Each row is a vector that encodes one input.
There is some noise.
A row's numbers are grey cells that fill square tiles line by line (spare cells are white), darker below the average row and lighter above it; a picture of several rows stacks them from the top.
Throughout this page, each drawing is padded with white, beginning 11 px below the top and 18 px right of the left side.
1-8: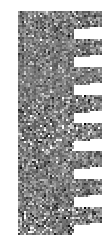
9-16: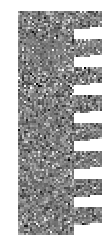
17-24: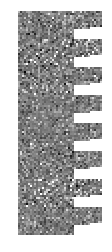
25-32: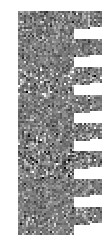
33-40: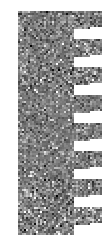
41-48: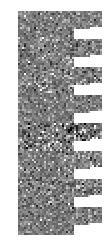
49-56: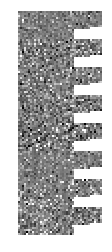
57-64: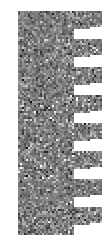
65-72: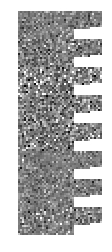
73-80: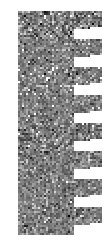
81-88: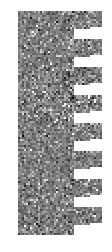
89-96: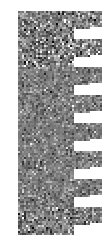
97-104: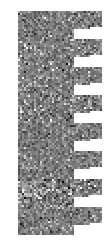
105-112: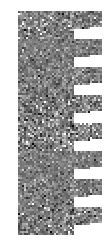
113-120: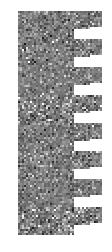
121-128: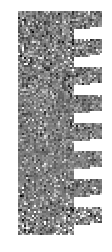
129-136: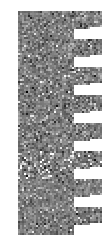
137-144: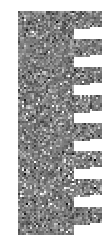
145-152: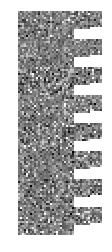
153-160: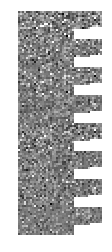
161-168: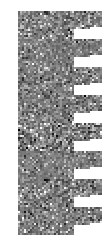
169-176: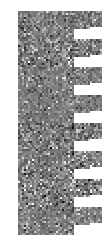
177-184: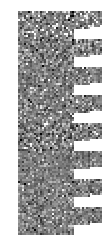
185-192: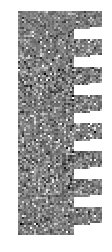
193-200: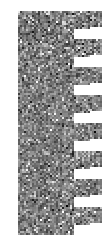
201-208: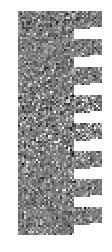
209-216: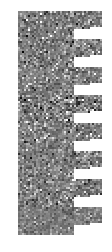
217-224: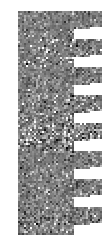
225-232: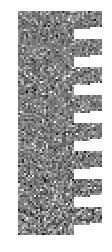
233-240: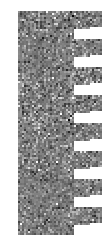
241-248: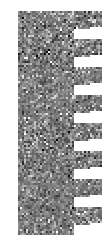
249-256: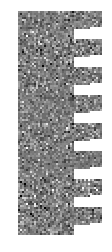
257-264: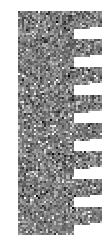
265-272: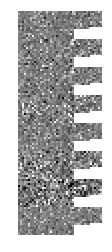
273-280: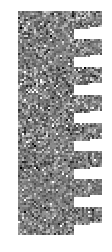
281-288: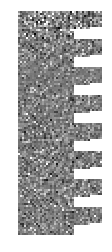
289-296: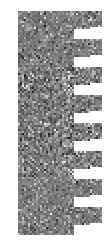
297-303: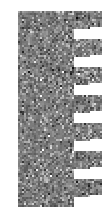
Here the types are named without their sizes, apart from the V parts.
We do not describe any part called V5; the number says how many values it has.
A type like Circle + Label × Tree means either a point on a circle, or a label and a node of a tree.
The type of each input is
List(Bool × V5).
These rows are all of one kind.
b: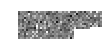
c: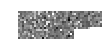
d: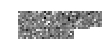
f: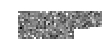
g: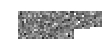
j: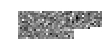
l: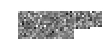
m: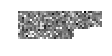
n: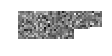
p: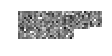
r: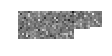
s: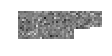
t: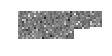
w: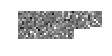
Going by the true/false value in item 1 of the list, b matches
f, j, m and s.
